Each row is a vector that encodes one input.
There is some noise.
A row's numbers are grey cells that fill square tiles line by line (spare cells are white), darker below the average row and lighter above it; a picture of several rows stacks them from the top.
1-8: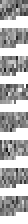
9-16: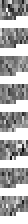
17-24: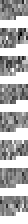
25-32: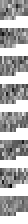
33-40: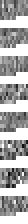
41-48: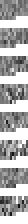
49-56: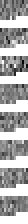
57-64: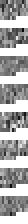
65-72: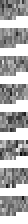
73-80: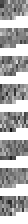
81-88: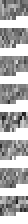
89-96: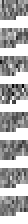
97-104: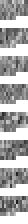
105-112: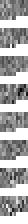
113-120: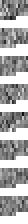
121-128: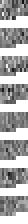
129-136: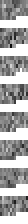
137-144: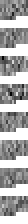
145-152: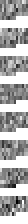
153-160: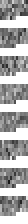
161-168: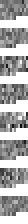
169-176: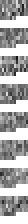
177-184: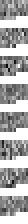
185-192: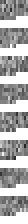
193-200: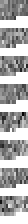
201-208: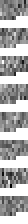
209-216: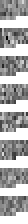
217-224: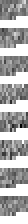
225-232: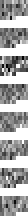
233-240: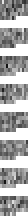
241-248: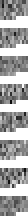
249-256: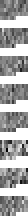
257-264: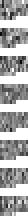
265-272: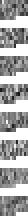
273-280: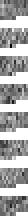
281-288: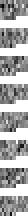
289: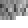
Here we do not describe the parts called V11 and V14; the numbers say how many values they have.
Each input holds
a point on a 10-point line, together with either a fixed value, or a true/false value, a value of V11 and a value of V14.
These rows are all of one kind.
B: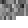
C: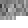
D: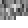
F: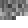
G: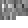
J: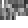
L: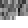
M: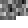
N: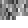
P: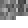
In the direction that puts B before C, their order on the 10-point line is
P, L, J, M, D, B, F, N, G, C.
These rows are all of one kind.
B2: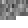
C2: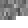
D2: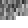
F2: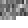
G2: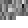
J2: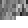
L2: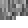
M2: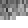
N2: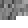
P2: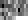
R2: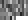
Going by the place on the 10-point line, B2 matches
J2, L2, P2 and R2.
